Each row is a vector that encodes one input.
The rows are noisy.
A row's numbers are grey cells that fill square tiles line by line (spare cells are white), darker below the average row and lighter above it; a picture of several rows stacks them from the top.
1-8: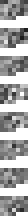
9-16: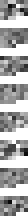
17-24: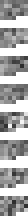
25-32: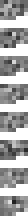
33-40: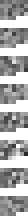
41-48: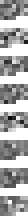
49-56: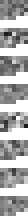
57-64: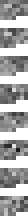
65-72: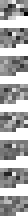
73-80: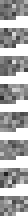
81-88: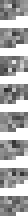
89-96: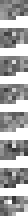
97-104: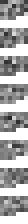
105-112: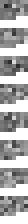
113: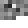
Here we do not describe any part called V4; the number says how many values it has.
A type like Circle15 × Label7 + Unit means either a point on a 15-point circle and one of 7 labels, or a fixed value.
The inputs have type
List2(Bool × V4).
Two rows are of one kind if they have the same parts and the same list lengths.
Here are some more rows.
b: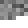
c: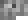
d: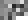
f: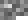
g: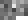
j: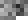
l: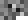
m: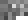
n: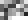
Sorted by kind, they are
b, c, d, f, j
g, l, m
n

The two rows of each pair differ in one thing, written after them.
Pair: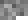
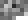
the true/false value in item 1 of the list
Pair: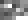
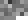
the true/false value in item 1 of the list
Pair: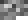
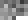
the true/false value in item 1 of the list
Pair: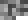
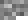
the true/false value in item 2 of the list
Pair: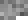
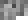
the value of V4 in item 2 of the list
